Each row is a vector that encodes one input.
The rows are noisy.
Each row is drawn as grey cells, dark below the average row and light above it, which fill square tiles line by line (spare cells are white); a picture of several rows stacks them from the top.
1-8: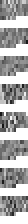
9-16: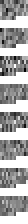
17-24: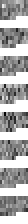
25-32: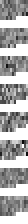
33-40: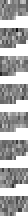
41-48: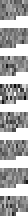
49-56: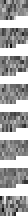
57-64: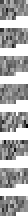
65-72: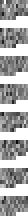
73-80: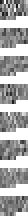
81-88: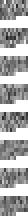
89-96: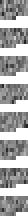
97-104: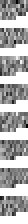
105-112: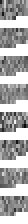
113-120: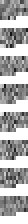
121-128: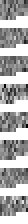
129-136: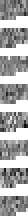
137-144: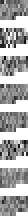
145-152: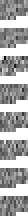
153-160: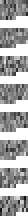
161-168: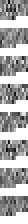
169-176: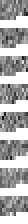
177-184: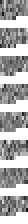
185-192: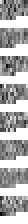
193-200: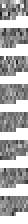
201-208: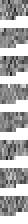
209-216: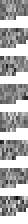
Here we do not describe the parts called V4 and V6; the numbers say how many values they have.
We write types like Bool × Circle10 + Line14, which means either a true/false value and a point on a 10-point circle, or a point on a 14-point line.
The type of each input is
Bool × Bool × Bool + (Line11 + V6) × V4.
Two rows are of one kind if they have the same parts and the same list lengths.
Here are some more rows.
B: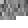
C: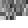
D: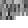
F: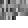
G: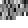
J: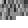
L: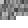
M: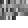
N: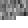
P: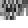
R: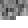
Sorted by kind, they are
B, L, N
C, F, M, P, R
D, G, J

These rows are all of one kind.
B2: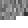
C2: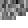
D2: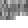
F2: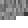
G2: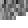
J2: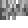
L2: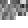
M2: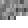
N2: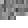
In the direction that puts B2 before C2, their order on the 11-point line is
D2, M2, B2, N2, F2, L2, C2, J2, G2.
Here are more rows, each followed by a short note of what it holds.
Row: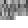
a point on an 11-point line and a value of V4
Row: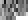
a point on an 11-point line and a value of V4
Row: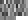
three true/false values
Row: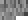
a point on an 11-point line and a value of V4
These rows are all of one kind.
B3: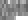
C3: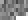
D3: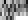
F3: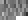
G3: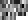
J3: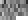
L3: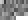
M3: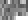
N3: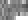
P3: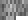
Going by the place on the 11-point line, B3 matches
G3 and P3.
